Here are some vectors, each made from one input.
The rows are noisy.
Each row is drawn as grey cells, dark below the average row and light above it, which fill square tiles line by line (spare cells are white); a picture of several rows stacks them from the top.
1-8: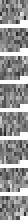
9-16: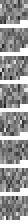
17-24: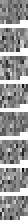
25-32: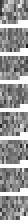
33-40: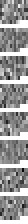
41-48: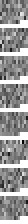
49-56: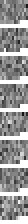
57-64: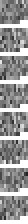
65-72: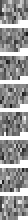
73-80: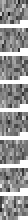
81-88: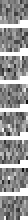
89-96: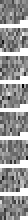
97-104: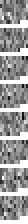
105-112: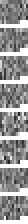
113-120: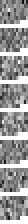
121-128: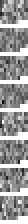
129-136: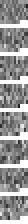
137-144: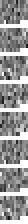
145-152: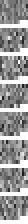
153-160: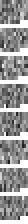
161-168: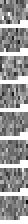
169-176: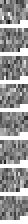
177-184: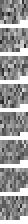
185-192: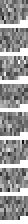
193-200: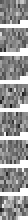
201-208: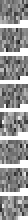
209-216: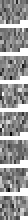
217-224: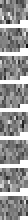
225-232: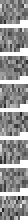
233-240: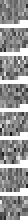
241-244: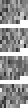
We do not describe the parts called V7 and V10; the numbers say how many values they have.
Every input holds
a node of an 11-node tree, together with either a true/false value and a value of V10, or a value of V7.
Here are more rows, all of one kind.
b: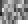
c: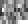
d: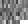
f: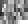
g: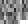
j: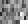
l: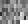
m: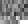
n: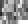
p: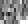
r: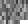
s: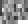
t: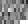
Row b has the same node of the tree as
c, f, n and s.
